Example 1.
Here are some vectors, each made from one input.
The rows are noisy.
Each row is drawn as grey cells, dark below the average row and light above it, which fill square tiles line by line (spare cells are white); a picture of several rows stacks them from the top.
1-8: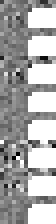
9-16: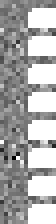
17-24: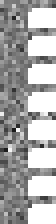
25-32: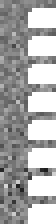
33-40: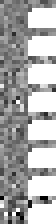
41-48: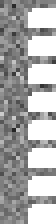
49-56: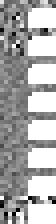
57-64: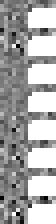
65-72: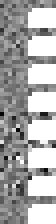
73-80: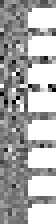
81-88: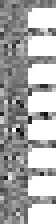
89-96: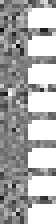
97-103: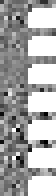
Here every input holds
a list of up to two points on a 6-point circle.
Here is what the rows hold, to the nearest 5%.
All of them are lists of up to two points on a 6-point circle: about 5% are empty, 35% hold one and 60% two.
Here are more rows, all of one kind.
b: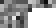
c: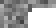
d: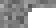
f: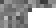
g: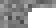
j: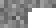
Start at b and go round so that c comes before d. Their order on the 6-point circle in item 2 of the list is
b, c, j, f, g, d.
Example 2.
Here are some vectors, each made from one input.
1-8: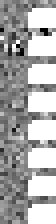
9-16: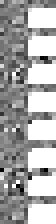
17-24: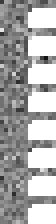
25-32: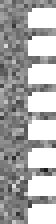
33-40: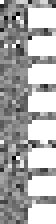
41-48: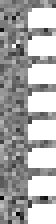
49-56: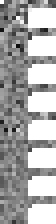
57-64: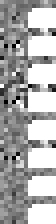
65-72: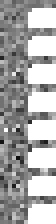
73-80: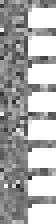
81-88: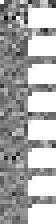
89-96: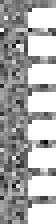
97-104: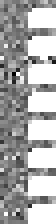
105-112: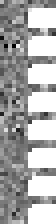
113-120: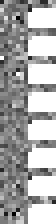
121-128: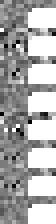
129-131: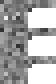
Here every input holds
either a point on a 6-point circle, or three true/false values.
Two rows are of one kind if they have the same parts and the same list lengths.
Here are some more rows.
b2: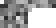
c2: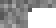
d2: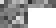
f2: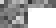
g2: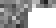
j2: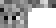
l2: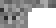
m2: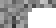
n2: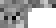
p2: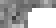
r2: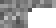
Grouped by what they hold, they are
b2, d2, f2, g2
c2, j2, l2, m2, n2, p2, r2

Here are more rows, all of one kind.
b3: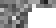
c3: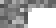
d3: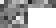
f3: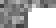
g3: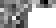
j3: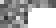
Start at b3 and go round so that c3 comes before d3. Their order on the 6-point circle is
b3, j3, c3, d3, f3, g3.
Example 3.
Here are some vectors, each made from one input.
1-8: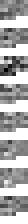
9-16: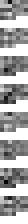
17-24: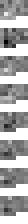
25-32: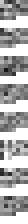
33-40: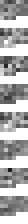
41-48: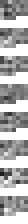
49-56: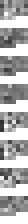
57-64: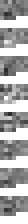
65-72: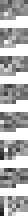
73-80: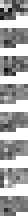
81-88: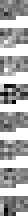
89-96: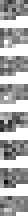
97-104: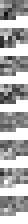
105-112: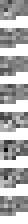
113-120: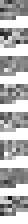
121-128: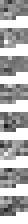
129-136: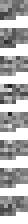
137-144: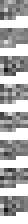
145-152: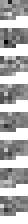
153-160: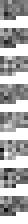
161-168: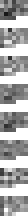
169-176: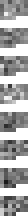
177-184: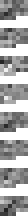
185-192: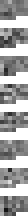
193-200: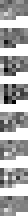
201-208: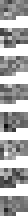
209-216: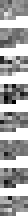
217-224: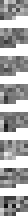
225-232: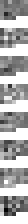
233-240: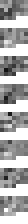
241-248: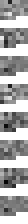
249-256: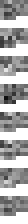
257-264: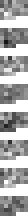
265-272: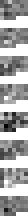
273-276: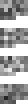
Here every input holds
a true/false value, together with either a fixed value, or a node of an 11-node tree.
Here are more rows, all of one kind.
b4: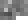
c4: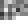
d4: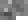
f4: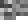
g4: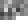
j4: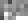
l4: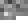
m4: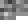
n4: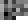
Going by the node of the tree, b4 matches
d4, f4 and l4.
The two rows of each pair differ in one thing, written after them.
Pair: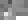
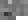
the true/false value
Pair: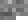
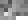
the true/false value
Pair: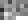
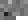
the true/false value
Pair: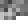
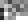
the node of the tree
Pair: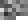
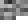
the true/false value
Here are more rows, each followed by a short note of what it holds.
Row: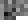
a node of an 11-node tree and a true/false value
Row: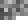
a node of an 11-node tree and a true/false value
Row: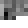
a true/false value
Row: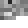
a true/false value
